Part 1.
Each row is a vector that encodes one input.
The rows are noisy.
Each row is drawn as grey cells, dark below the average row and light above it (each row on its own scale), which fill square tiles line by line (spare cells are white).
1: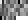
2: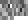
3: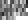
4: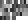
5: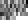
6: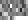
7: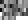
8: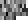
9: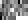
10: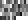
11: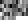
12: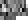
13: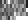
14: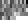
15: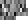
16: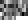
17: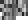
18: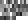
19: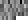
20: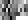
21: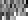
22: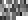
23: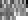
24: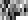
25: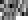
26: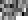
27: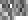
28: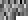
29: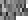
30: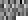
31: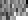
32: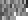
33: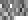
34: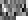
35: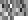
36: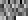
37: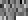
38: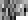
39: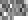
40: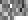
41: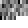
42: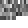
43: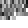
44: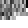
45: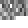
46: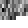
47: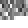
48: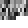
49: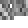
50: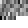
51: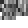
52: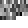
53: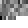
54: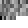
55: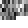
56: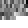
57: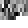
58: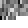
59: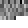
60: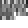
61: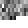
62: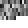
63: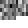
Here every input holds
one of 8 labels.
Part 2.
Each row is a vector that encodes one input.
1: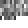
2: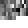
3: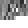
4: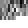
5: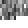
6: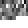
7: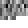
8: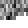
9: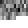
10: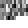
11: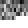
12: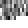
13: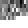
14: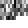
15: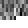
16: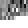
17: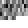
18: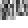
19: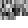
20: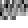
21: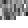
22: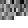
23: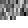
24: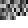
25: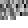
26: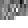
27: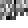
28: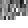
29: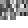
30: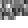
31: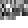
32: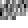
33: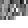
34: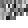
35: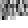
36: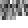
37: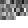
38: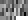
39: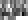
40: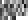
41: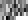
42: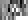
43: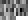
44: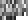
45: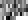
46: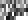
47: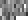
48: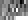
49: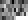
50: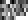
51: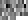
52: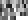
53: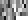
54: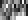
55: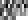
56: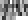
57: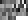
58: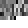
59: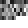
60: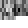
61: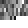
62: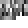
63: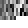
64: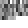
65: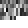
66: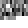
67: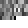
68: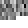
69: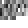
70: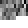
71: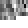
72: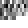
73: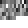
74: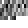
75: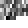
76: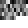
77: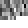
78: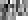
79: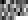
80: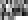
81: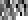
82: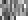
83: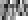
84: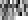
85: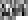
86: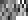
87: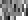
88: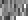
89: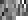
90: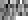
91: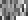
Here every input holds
a node of a 10-node tree.
